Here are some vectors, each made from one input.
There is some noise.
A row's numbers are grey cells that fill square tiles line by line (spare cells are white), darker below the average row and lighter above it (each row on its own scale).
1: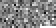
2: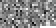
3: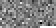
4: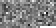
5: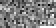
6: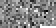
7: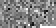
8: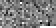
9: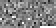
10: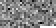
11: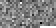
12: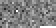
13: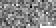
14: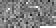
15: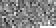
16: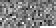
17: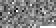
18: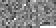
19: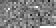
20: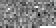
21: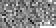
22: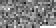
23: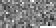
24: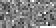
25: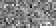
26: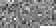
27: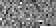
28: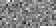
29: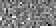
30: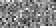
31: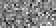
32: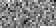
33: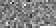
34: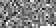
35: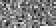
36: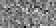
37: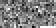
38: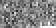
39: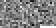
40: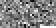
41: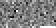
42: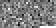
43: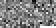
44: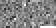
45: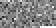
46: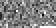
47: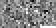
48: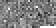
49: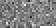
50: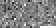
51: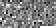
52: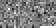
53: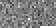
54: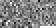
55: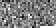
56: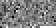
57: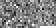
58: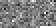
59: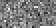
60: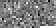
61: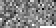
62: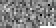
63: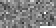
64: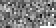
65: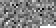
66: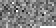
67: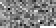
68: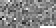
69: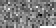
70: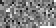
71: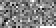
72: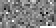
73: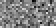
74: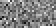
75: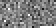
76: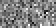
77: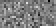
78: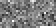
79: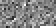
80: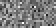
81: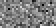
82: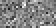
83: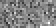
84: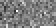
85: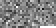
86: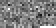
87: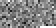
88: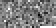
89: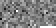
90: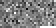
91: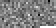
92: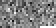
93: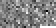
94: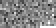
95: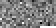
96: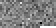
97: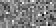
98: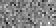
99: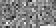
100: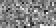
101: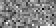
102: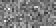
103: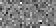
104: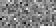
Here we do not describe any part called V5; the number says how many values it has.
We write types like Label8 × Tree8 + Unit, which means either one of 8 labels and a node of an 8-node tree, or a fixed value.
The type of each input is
(Circle10 + V5) × Label8.
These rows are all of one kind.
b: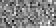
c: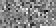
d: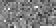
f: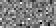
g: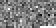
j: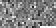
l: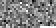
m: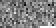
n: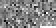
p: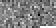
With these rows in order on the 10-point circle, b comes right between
m and n.
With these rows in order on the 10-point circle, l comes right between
c and f.
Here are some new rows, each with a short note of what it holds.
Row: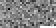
a point on a 10-point circle and one of 8 labels
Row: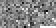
a point on a 10-point circle and one of 8 labels
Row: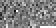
one of 8 labels and a value of V5
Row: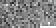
a point on a 10-point circle and one of 8 labels
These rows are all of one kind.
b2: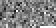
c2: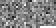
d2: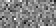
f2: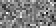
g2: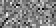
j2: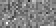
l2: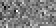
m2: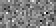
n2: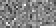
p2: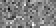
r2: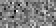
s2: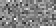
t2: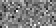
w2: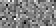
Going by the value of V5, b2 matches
l2, r2 and t2.
